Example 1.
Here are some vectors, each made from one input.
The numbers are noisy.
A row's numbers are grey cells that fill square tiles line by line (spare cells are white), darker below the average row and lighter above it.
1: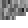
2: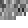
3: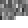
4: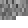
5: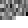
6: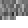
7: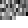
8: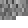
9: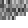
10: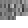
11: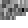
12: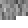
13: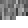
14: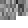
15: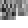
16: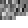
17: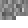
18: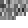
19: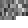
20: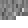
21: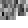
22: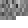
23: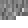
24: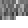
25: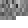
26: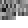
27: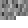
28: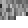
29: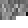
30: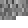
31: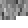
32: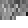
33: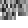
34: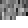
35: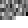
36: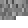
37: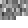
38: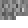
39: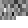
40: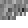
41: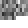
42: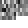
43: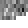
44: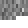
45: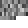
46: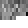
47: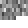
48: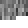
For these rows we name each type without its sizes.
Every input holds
a node of a tree, together with either a fixed value, or three true/false values.
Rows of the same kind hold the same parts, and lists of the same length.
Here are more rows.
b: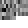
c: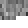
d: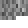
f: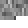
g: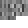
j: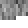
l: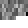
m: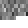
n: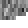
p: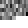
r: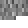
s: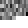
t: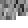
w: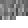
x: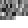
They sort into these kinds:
b, c, d, f, g, j, n, r, t
l, m, p, s, w, x

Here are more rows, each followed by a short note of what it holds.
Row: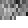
a node of a tree
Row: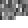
a node of a tree
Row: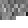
a node of a tree
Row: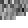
a node of a tree
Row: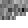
a node of a tree and three true/false values
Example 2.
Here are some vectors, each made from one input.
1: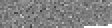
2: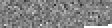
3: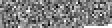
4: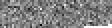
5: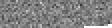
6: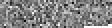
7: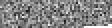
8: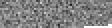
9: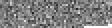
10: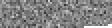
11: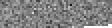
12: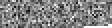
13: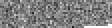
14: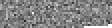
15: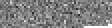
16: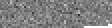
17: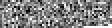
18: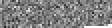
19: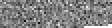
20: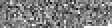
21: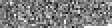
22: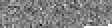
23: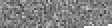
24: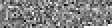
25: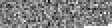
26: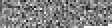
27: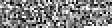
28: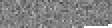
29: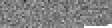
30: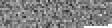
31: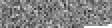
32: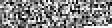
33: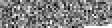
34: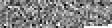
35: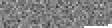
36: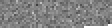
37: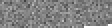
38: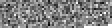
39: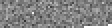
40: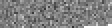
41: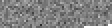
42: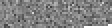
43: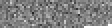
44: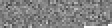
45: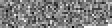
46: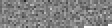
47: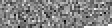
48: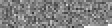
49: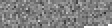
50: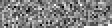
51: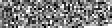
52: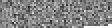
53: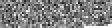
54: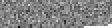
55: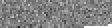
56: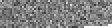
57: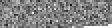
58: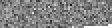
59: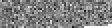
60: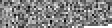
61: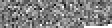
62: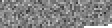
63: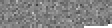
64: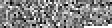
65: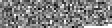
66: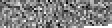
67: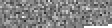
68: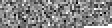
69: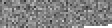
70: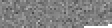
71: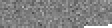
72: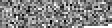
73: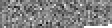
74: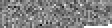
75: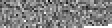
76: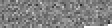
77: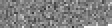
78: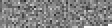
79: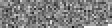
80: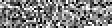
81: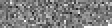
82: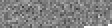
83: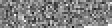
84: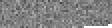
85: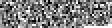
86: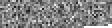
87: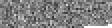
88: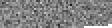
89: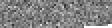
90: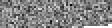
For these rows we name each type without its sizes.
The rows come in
2 kinds.
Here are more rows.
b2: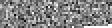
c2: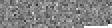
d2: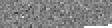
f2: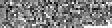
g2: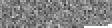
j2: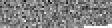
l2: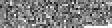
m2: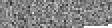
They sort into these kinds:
b2, c2, j2, m2
d2, f2, g2, l2

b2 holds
a point on a line.
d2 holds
a node of a tree.
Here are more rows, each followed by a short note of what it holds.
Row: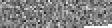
a node of a tree
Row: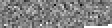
a point on a line
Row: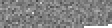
a point on a line
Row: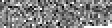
a node of a tree
